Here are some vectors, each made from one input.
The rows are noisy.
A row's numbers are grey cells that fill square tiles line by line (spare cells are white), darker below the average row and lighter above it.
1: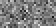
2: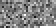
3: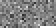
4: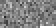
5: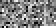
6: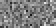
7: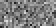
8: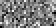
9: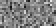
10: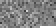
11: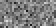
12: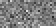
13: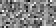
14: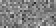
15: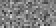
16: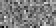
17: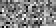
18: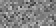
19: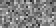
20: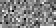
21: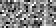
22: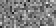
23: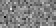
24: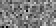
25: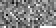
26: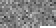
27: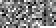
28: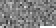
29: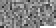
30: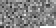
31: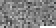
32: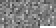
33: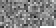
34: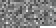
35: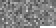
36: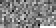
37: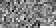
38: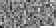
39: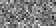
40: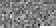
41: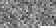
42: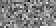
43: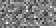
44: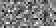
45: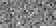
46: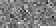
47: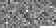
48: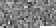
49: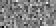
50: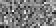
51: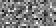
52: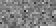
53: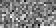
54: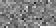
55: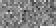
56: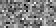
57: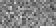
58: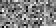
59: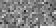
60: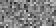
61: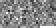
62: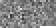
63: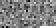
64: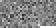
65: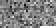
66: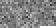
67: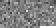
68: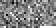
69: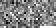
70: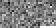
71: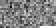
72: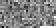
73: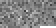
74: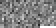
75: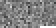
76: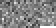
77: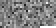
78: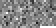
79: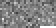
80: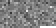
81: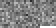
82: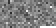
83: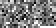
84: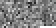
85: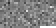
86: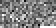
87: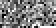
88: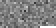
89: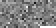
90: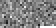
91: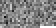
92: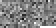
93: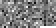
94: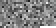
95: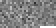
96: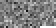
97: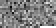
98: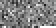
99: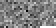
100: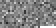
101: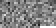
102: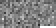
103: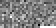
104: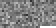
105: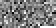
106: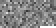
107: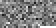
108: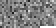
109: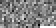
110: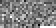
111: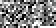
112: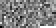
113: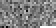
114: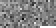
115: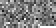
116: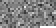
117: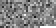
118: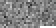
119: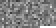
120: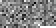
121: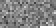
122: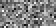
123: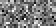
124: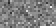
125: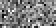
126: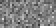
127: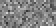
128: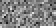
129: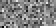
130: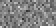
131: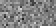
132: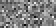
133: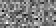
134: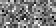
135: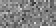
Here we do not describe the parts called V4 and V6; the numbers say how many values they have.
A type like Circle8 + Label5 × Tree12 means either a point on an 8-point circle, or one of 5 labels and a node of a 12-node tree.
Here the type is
(Bool × Bool × Bool + Unit) × Tree7 + Unit + V4 × V6.
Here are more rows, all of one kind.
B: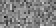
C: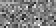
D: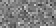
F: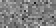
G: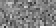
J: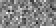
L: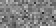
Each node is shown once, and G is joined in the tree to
B.
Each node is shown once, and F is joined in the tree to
B, C and L.
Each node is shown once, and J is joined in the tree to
C.
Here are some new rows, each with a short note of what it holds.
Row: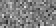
a node of a 7-node tree and three true/false values
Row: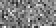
a fixed value
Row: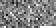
a fixed value
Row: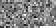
a value of V4 and a value of V6
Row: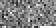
a fixed value
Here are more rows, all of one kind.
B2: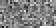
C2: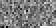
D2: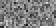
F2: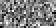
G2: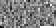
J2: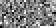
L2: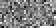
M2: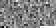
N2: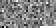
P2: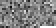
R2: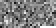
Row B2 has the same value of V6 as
L2, M2 and N2.
